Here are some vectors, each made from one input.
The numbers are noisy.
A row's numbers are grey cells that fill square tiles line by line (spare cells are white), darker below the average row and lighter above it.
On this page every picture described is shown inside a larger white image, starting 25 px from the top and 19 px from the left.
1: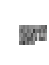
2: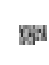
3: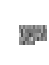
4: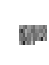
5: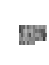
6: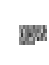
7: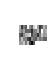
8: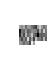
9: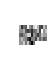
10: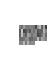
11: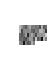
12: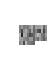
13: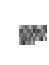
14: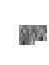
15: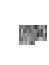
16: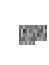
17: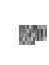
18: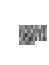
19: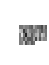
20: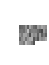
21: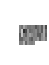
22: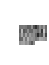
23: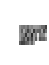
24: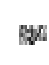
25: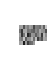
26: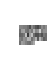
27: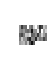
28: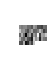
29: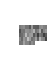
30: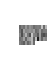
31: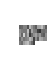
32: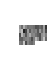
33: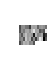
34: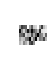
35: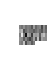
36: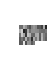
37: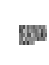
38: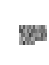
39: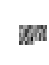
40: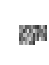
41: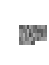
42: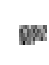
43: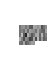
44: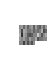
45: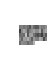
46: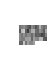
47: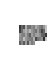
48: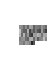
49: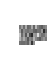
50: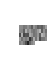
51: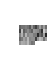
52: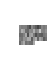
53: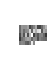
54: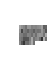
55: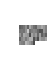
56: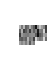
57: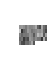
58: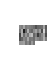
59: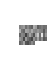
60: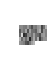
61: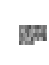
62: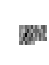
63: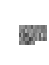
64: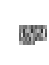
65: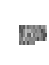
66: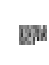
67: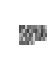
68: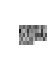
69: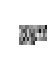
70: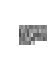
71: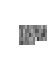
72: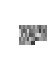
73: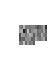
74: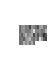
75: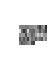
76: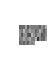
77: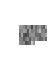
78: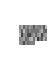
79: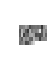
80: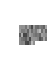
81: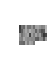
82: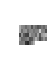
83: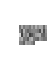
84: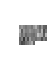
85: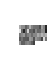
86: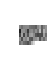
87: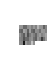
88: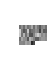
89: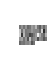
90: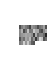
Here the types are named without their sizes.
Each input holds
a list of points on a circle.
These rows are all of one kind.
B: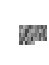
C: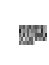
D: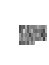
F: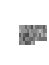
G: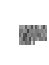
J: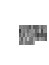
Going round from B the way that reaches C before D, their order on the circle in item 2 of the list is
B, G, J, C, D, F.
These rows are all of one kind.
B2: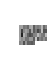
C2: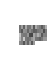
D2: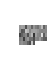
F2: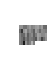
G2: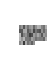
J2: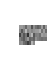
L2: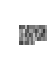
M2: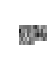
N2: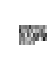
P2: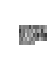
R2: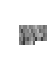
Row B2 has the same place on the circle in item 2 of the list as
D2, G2 and M2.
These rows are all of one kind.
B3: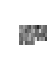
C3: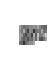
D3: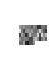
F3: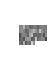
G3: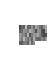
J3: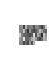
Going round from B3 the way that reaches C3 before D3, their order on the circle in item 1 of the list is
B3, G3, J3, C3, D3, F3.
